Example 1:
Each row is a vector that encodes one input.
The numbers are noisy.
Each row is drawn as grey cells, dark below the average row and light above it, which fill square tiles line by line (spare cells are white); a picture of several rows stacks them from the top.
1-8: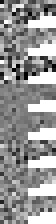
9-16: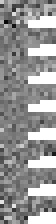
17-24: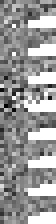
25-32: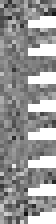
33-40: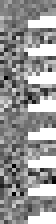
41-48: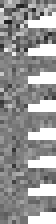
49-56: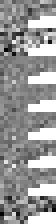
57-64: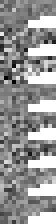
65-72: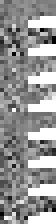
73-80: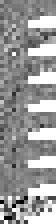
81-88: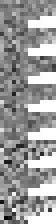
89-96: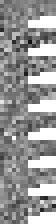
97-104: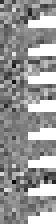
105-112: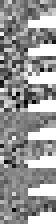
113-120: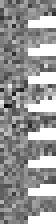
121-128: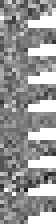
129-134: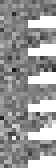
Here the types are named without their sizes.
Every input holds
a list of points on a line.
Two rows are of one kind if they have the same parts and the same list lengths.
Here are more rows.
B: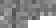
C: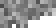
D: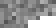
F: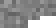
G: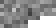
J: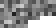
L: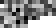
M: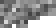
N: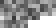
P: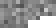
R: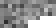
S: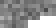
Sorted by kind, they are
B, J, N, S
C, M
D, F, G, P, R
L

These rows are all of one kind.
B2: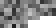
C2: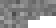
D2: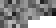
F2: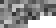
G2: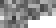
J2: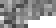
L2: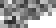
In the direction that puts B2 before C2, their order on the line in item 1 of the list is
B2, L2, J2, F2, C2, D2, G2.
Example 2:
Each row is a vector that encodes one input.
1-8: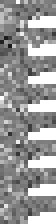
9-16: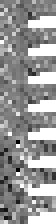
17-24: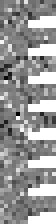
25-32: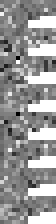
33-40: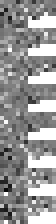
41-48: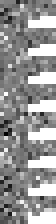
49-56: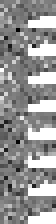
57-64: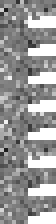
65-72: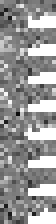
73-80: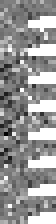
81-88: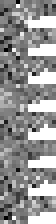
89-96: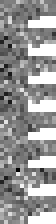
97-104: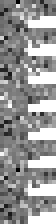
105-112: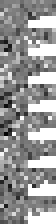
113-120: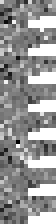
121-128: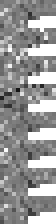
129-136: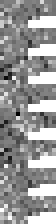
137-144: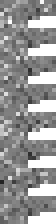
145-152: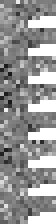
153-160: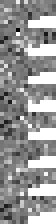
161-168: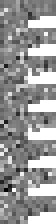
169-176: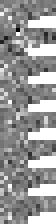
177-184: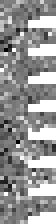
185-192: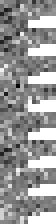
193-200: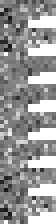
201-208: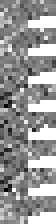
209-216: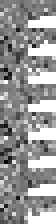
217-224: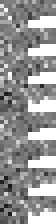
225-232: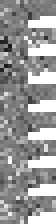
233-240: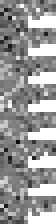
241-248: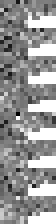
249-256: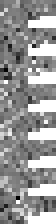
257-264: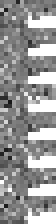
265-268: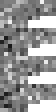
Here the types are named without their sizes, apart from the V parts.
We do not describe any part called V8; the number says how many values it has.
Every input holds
a node of a tree, together with either a point on each of two lines, or a value of V8.
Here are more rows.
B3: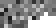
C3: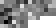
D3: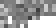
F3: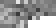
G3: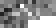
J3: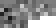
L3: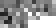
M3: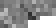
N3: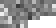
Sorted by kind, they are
B3, C3, G3, J3, L3
D3, F3, M3, N3

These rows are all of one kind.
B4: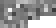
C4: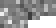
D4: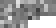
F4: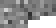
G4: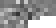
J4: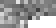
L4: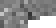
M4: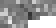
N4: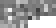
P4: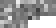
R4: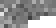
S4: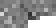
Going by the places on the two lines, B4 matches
D4 and P4.
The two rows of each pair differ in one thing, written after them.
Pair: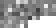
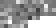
the place on one of the two lines
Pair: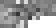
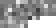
the place on one of the two lines
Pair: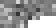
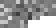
the place on one of the two lines
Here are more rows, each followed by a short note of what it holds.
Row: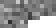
a point on each of two lines and a node of a tree
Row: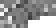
a point on each of two lines and a node of a tree
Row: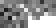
a node of a tree and a value of V8
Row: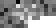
a node of a tree and a value of V8
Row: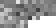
a point on each of two lines and a node of a tree
